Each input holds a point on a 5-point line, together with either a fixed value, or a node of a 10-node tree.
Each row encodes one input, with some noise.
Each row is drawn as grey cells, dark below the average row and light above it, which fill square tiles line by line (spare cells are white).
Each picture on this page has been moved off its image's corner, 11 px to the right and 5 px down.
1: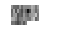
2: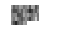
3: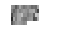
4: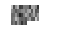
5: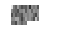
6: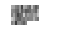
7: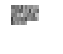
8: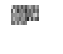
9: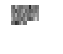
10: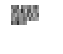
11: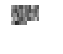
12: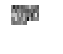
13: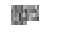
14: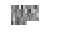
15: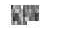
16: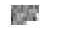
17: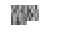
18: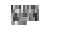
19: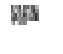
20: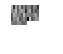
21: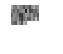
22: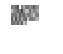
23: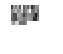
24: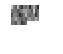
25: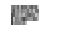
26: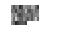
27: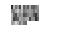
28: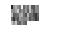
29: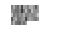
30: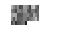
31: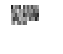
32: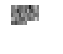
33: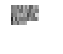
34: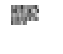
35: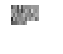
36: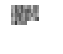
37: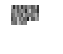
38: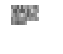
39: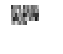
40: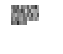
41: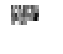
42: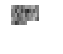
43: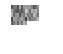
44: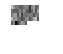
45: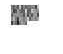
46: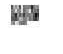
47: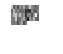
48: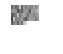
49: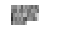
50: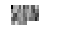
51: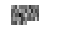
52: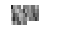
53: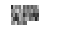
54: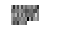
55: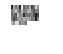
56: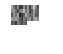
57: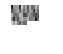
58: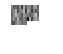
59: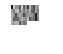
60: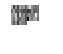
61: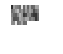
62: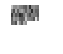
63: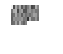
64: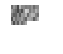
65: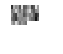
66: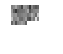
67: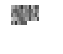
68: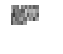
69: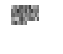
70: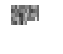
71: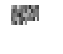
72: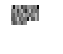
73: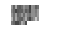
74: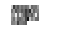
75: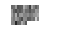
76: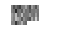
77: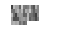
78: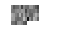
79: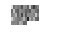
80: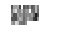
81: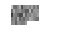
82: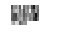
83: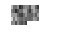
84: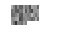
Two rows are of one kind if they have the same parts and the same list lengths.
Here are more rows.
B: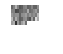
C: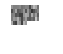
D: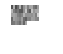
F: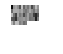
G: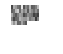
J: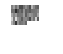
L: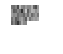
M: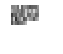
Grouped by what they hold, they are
B, C, D, J, L, M
F, G

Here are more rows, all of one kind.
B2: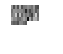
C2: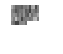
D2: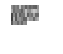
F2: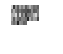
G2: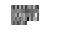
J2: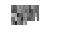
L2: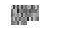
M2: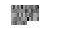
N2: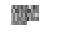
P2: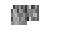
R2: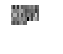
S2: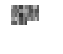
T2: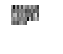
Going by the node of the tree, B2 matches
G2, M2, R2 and T2.
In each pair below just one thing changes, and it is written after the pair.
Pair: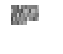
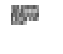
the place on the 5-point line
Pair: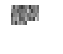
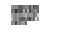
the place on the 5-point line
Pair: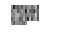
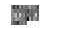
the place on the 5-point line
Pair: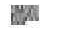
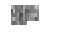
the node of the tree
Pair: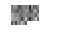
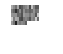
the node of the tree
